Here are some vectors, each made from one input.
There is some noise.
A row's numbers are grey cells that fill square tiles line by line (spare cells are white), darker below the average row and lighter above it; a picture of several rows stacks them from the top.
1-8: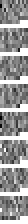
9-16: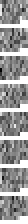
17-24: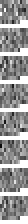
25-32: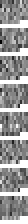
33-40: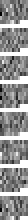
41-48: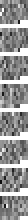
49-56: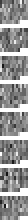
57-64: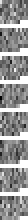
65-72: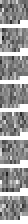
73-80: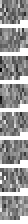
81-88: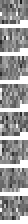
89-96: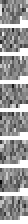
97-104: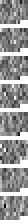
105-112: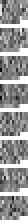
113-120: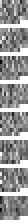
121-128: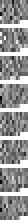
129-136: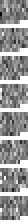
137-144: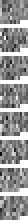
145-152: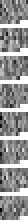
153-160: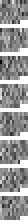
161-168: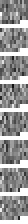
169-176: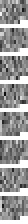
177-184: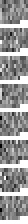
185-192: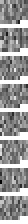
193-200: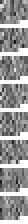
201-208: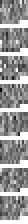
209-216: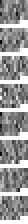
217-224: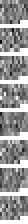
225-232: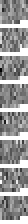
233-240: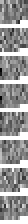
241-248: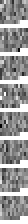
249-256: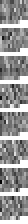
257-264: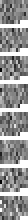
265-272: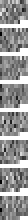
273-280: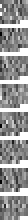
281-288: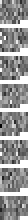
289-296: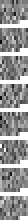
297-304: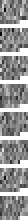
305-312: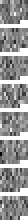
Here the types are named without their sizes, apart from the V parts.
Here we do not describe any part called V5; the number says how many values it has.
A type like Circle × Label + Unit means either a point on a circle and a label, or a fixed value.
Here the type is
Line × (Line + V5).
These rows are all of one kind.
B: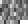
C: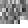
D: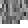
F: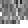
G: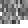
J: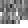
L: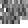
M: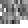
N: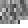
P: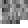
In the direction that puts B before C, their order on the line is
B, D, P, J, F, G, N, M, L, C.
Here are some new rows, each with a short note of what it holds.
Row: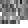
a point on a line and a value of V5
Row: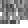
a point on a line and a value of V5
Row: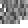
a point on a line and a value of V5
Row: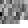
a point on each of two lines
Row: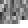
a point on each of two lines
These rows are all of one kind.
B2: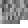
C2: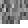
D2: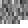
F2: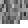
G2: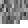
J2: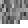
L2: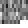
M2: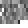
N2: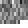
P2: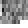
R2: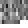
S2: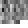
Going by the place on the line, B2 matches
C2, F2, G2 and J2.
